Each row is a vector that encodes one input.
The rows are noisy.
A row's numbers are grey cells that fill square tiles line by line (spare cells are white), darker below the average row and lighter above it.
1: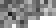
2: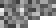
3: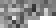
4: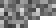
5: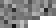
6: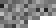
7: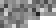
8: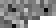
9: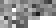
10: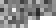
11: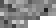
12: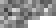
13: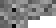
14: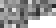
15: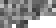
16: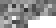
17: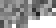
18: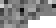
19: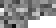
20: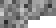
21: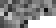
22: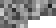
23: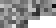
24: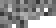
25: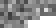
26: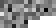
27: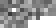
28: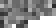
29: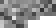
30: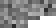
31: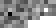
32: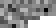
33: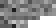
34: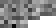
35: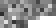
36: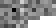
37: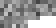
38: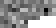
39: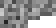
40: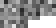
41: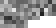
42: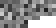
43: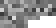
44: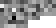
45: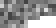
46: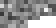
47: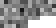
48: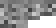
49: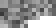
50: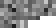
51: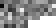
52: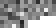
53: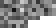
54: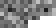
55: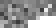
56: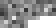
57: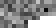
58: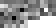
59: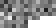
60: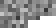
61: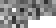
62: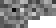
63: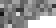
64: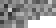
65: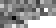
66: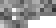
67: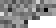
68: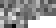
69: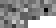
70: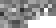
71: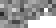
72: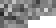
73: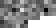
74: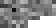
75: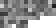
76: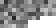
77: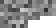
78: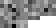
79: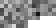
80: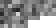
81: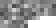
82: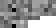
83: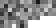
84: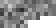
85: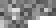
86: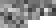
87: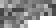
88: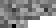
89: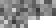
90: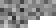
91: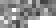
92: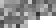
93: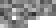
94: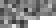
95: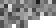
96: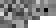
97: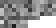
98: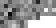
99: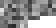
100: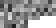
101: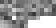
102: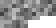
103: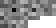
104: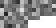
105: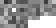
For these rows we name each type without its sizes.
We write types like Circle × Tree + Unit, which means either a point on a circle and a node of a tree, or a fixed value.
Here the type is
Circle × Tree × (Tree + Unit).
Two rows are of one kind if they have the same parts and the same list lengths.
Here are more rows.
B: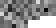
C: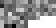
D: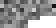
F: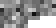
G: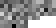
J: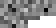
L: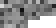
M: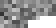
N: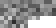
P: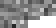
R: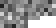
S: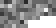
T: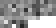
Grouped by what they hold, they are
B, C, G, J, P, R
D, F, L, M, N, S, T

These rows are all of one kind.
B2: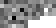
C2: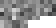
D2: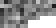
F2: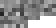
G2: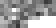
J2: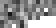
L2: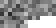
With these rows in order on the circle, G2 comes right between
B2 and C2.
